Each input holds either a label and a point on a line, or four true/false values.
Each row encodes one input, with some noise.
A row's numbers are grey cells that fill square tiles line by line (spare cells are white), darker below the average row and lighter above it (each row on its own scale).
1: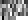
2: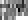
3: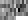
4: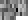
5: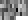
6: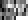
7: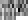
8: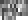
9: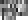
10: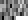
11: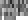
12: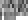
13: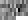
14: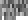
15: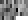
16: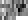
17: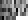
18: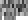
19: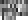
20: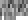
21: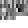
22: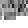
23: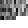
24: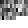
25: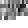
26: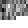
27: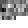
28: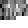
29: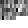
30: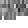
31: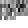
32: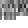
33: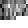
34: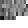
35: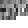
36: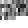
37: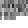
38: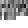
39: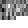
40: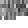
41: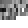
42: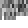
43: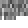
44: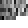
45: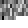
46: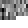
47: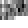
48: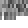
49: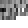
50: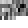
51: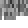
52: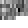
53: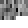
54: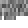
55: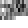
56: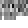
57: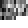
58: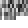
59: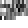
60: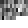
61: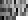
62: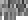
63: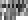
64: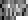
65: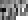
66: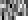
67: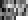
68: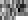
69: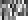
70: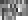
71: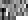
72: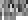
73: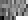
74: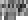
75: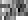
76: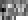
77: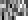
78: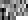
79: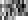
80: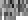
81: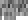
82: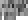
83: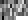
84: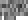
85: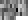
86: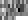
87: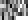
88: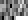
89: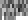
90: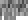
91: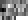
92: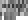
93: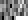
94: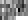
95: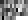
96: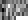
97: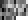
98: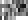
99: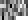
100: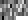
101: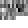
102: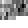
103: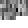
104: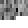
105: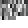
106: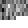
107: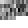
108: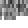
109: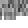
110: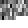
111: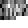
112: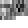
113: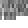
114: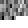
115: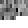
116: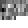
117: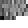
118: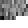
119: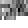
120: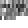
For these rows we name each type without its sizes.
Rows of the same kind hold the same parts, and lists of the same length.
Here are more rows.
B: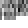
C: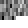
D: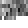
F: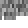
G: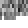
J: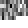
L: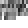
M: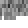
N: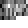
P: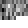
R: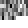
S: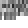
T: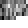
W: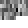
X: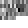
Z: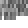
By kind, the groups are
B, D, F, G, L, M, S, X, Z
C, J, N, P, R, T, W

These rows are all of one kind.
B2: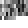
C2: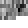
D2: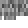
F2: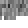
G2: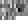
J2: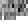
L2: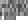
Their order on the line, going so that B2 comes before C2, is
B2, G2, C2, F2, L2, D2, J2.
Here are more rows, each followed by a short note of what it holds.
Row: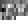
four true/false values
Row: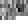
a label and a point on a line
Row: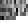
four true/false values
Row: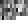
four true/false values
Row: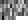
four true/false values
